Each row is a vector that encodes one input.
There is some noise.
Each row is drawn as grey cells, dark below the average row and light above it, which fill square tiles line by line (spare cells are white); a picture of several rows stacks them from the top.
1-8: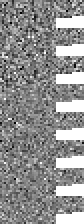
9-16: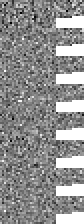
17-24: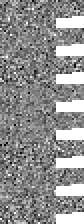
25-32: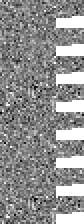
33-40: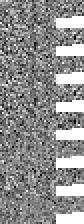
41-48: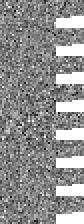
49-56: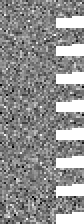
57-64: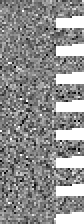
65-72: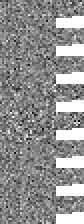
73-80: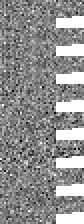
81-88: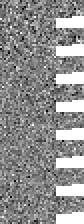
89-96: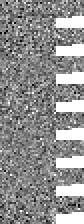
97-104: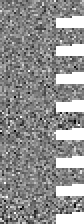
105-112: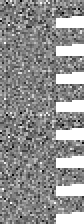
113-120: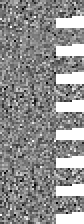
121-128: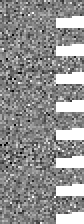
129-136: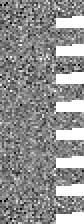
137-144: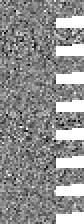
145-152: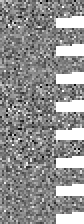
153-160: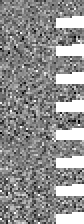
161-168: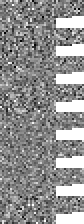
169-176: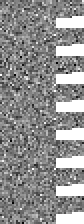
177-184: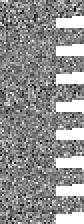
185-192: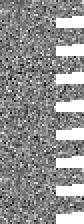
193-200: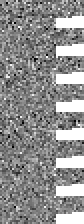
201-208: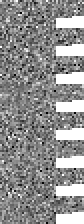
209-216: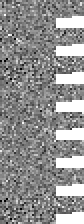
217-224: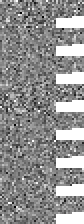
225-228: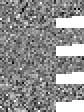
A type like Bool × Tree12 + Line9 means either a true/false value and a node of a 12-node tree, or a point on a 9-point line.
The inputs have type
Circle6 + Circle11 + Line3 × Line5 + List2(Line9).
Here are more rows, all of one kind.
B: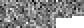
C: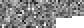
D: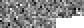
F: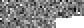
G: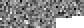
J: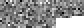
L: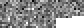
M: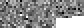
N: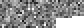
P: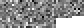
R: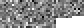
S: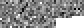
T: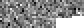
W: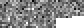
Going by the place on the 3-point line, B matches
D, F and T.
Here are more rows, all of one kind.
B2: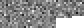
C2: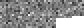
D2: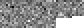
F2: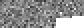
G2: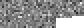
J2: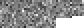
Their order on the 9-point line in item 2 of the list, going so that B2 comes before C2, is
B2, D2, C2, J2, F2, G2.
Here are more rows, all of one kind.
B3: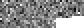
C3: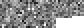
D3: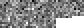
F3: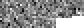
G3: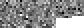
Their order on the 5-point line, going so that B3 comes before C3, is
G3, B3, F3, D3, C3.
